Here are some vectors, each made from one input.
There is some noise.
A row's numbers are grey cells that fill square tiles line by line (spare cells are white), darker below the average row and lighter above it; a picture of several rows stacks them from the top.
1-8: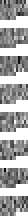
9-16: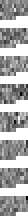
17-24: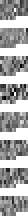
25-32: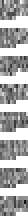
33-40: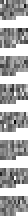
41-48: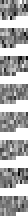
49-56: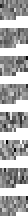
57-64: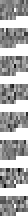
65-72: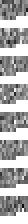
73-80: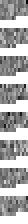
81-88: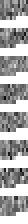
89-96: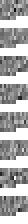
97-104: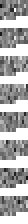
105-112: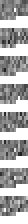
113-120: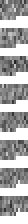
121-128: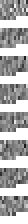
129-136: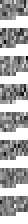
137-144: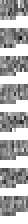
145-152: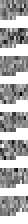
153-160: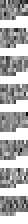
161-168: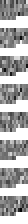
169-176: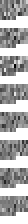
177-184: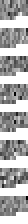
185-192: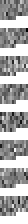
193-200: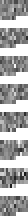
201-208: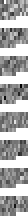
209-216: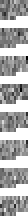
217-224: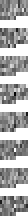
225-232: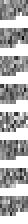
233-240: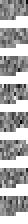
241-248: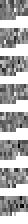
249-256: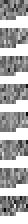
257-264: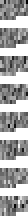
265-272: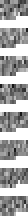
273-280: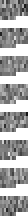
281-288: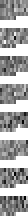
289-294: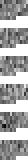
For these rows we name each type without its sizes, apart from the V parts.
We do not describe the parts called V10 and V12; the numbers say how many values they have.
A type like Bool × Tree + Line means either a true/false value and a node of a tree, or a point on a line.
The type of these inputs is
(Bool × V10 + Unit) × V12 + Tree × Tree.
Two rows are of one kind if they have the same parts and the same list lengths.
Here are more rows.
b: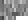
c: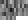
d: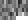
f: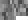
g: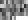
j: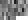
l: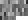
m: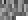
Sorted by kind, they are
b, l
c, d, f, g
j, m

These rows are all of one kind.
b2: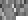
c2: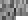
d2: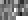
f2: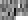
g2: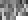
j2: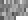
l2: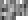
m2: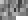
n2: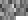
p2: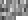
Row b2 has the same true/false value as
d2, f2 and m2.
